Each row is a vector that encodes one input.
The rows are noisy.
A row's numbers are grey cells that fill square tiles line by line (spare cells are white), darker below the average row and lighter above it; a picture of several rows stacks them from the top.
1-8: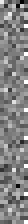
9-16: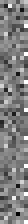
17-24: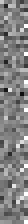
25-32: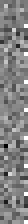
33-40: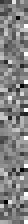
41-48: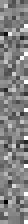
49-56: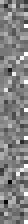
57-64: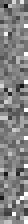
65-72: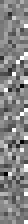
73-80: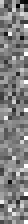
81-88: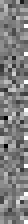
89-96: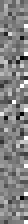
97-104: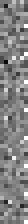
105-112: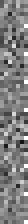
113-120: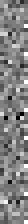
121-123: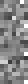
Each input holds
either a fixed value, or a node of a 9-node tree, or a node of a 10-node tree and a true/false value.
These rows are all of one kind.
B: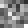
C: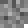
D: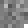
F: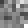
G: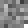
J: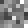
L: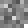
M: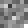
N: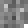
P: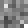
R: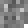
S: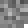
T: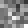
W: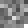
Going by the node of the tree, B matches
J, S and W.
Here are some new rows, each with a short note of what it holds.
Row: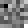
a node of a 9-node tree
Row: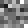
a node of a 9-node tree
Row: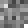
a node of a 10-node tree and a true/false value
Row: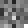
a fixed value
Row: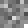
a node of a 10-node tree and a true/false value
